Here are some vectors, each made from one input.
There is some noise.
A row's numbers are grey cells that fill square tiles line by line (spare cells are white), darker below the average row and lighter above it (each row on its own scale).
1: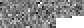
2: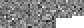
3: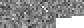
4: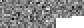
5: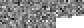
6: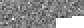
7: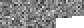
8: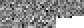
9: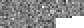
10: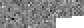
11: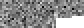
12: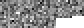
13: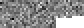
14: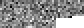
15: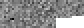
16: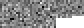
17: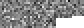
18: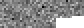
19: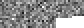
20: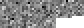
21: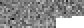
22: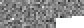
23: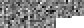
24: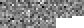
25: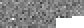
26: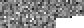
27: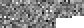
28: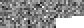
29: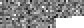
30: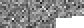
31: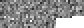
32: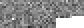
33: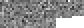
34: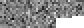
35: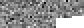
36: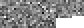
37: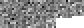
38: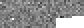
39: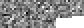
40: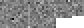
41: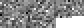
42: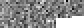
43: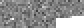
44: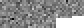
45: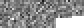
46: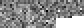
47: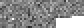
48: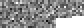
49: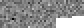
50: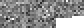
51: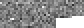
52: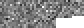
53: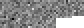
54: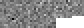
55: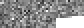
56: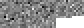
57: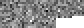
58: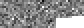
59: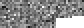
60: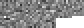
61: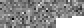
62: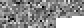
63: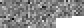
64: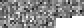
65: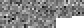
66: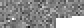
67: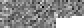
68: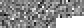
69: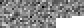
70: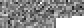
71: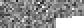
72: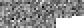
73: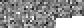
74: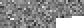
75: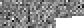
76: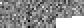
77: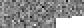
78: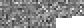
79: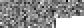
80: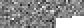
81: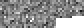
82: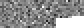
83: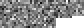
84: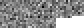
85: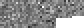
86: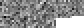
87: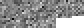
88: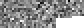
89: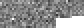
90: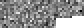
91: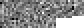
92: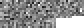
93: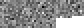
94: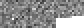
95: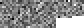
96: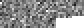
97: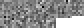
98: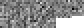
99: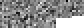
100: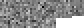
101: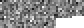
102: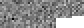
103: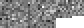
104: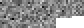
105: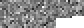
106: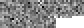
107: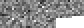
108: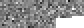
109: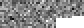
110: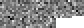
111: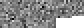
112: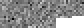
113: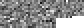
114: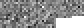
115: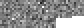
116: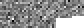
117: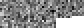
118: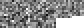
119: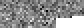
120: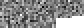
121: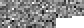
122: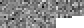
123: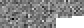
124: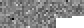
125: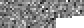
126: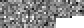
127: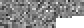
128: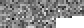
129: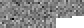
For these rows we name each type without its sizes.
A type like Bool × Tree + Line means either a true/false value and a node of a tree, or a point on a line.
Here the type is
Bool × (Tree + Unit).
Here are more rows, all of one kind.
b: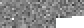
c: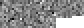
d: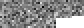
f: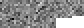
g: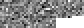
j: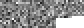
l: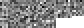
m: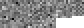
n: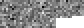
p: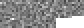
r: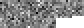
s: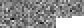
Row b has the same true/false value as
j and p.
